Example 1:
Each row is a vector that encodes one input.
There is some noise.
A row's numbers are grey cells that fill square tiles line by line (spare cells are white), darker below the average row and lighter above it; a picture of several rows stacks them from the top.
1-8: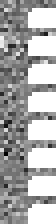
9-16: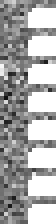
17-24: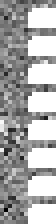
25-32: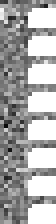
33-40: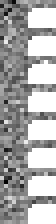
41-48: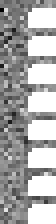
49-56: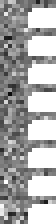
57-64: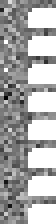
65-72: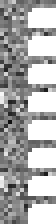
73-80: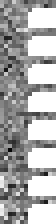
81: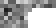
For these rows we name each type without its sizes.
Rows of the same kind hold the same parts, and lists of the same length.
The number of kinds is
3.
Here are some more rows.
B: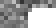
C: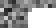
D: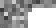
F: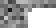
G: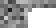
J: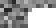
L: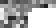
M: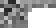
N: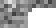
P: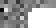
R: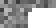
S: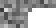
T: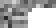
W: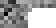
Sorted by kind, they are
B, D, N, P, R, S, T
C, F, G, J, M, W
L

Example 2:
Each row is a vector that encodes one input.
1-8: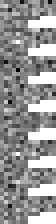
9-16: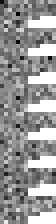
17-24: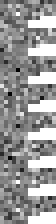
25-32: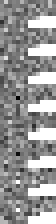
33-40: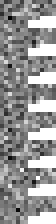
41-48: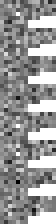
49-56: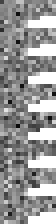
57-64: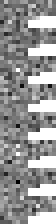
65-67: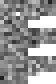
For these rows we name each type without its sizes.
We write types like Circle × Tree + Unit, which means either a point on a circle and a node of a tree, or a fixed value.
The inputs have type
Bool × Bool × Bool + Line.
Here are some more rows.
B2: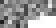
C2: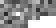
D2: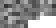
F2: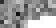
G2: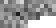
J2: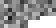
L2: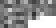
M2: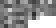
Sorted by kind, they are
B2, D2, F2, G2, L2, M2
C2, J2

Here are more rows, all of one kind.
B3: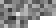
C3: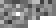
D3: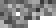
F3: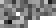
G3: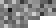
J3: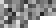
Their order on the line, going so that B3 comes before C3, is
B3, J3, G3, C3, F3, D3.
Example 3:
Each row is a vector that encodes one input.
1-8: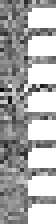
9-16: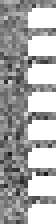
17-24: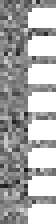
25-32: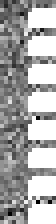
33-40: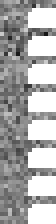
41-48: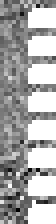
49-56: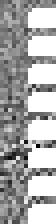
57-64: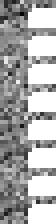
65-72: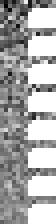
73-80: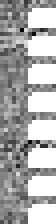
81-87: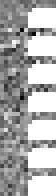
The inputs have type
Line7 × Line12 + Line8.
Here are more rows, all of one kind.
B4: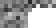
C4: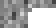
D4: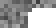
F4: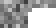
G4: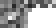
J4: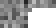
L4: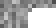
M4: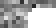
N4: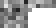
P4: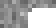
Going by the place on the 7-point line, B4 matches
C4, L4, M4 and N4.
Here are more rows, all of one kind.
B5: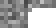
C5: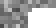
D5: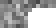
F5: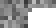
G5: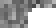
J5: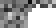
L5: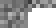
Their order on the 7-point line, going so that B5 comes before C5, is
D5, B5, J5, L5, F5, C5, G5.
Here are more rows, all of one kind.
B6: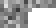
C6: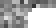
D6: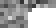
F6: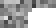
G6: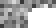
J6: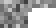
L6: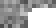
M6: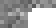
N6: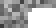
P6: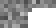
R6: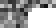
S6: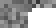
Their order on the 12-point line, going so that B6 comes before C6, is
N6, R6, B6, J6, F6, S6, M6, L6, P6, C6, D6, G6.
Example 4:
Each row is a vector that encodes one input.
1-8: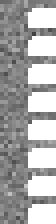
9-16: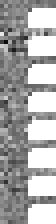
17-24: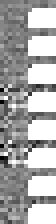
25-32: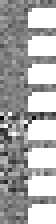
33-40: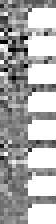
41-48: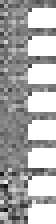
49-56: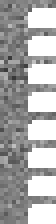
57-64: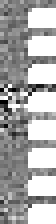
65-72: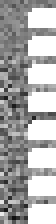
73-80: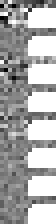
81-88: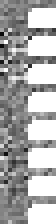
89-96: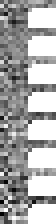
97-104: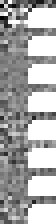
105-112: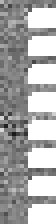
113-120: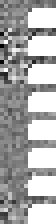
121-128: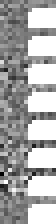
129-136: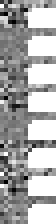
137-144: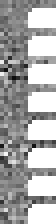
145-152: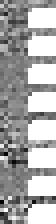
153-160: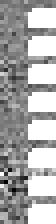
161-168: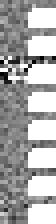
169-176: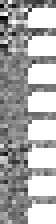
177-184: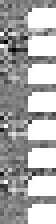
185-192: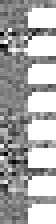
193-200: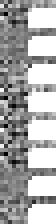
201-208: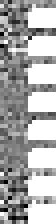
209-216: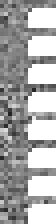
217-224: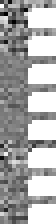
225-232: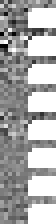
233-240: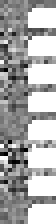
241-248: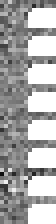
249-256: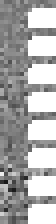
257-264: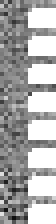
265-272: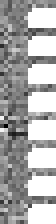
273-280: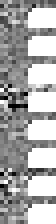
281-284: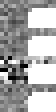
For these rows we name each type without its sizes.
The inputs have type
Line × Tree.
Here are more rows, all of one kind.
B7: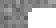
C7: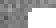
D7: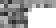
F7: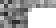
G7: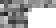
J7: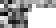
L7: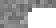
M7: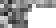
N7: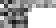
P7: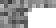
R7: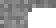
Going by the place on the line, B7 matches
C7 and F7.
